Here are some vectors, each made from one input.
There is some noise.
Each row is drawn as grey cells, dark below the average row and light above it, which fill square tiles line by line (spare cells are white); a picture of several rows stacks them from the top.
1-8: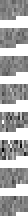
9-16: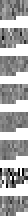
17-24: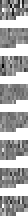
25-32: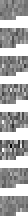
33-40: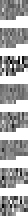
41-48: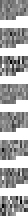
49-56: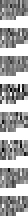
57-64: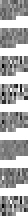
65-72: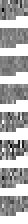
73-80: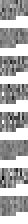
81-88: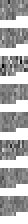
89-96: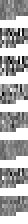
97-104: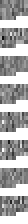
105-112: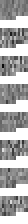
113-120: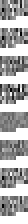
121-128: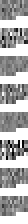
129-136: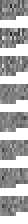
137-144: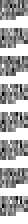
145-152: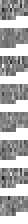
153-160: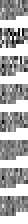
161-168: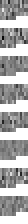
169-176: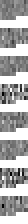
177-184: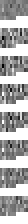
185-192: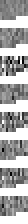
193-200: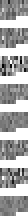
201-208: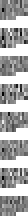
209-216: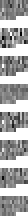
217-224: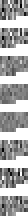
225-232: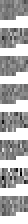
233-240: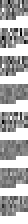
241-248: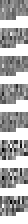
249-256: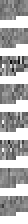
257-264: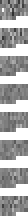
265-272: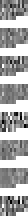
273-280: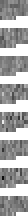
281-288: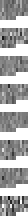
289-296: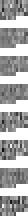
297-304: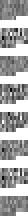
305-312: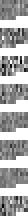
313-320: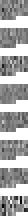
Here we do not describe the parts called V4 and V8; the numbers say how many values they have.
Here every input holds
a true/false value and a value of V8, together with either a node of an 11-node tree, or a value of V4.
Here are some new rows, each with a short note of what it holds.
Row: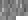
a node of an 11-node tree, a true/false value and a value of V8
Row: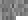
a node of an 11-node tree, a true/false value and a value of V8
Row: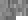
a node of an 11-node tree, a true/false value and a value of V8
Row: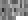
a node of an 11-node tree, a true/false value and a value of V8
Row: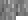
a true/false value, a value of V4 and a value of V8
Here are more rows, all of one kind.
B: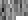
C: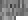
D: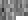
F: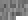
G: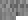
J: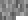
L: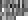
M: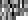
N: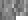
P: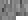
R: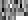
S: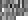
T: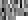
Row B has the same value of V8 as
F, J, M and R.
